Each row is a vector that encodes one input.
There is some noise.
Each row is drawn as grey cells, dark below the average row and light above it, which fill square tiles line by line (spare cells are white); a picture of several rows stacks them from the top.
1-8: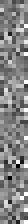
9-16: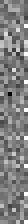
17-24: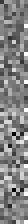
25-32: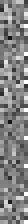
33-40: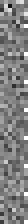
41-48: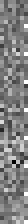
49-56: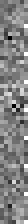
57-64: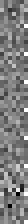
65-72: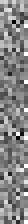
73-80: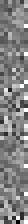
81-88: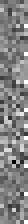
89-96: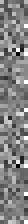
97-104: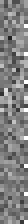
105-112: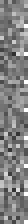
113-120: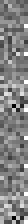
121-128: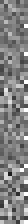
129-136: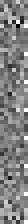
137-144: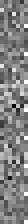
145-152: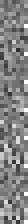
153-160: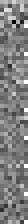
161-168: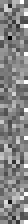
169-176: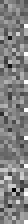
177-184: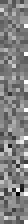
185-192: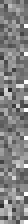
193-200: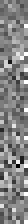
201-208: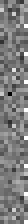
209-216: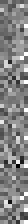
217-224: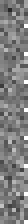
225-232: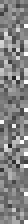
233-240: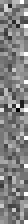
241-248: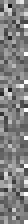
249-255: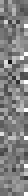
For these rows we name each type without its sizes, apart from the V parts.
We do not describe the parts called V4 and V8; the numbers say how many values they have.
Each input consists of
either a point on a line, or a node of each of two trees, or a value of V4 and a value of V8.
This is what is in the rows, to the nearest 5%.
About 25% of them hold a point on a line. About 30% of them hold a node of each of two trees. The rest hold a value of V4 and a value of V8.
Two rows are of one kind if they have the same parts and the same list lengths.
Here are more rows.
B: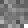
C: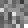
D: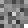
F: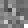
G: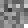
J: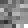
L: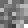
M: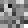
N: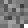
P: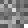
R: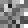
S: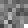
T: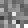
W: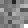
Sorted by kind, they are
B, N, P
C, D, F, G, J, L, S, T, W
M, R

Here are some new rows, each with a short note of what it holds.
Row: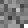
a node of each of two trees
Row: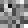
a point on a line
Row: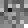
a value of V4 and a value of V8
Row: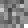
a value of V4 and a value of V8
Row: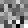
a point on a line
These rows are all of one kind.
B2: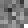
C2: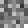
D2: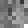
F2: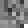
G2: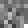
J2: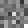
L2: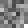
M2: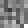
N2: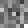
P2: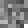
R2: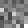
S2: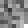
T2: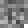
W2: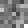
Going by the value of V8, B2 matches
D2, F2 and J2.
